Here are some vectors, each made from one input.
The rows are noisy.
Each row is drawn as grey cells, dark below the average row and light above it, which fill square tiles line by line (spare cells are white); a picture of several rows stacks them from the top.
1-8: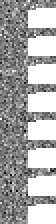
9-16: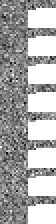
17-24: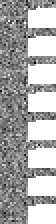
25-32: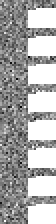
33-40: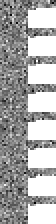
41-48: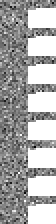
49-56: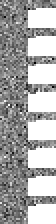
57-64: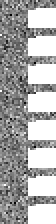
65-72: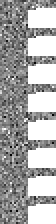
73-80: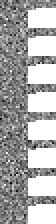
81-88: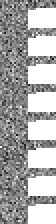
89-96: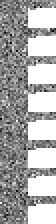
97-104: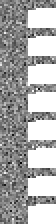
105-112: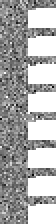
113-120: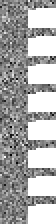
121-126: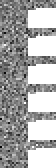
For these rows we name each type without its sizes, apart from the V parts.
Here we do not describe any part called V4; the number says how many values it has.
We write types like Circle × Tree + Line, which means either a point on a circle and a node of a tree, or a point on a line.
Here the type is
(Circle + Unit) × Label × List(V4).
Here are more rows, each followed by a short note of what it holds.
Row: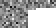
a point on a circle and a label, together with a list of one item
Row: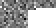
a label, together with the empty list
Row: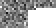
a label, together with the empty list
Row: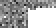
a point on a circle and a label, together with the empty list
